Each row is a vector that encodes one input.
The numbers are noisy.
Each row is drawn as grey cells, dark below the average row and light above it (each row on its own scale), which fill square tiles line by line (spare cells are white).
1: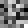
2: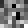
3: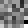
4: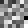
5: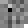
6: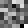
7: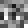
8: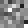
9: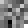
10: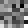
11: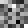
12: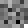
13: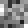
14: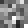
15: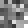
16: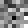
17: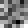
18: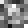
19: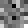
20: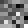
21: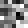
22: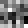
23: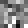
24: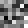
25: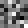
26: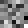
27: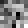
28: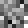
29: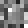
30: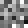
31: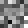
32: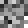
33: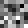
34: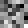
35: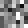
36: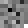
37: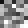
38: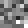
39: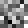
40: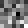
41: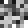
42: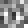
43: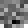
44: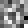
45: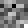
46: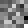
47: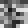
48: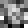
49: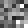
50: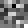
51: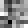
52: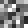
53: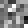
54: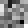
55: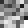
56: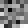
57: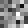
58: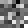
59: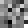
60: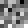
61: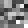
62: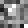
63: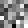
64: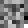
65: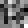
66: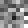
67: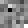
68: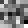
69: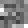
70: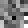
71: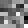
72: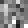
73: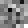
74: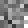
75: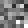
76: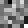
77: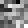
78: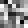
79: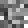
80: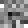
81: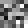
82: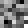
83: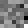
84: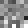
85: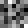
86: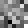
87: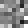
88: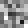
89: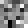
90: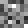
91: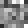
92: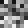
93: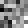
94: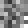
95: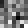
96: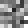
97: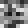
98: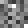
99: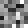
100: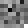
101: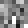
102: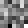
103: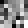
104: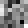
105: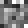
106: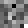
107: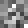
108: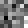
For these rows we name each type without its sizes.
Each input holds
a node of a tree, together with either a label, or a point on a line.
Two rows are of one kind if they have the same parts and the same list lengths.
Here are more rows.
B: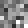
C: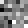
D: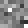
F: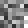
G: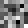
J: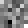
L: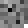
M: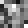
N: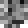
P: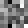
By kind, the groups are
B, C, F, J, L, M
D, G, N, P

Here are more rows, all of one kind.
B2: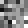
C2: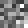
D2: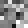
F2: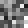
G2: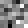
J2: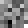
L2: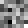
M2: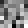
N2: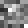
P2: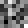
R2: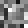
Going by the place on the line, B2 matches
F2, N2, P2 and R2.
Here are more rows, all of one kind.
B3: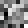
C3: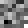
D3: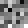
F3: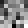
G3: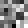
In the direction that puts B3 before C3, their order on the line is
F3, G3, B3, C3, D3.
